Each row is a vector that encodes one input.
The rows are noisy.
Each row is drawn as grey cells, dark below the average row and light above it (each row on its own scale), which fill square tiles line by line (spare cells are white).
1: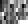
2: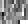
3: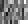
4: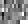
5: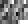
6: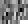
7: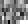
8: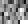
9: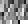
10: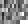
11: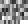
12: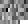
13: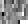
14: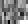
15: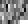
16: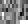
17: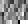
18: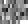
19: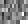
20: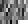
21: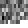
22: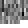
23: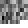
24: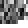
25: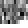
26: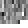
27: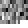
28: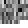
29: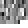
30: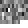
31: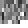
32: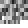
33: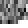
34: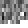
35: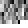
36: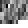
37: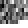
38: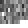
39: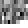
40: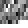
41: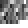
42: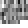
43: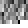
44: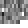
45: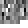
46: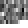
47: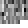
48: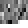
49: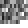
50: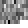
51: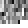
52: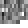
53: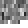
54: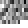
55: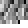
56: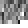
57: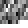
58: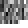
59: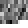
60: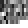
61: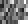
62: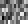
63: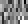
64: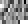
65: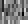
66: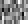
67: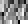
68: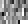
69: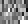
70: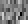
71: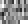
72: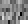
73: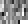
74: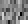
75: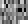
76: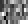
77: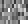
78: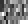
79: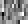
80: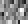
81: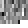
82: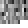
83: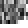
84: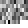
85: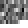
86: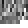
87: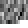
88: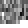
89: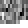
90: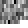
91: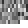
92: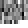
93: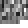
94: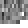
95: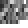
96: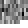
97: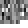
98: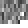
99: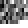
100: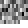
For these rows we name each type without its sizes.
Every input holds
a point on a line, together with either a label, or a point on a line.
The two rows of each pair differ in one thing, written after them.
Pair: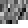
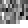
the place on the line
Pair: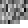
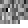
the place on the line
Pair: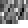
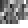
the label
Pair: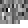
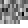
the label
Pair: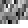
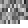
the place on the line
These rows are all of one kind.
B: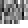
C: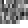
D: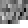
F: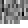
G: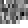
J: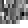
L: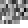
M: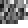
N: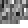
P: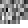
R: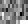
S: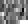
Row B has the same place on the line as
M and P.
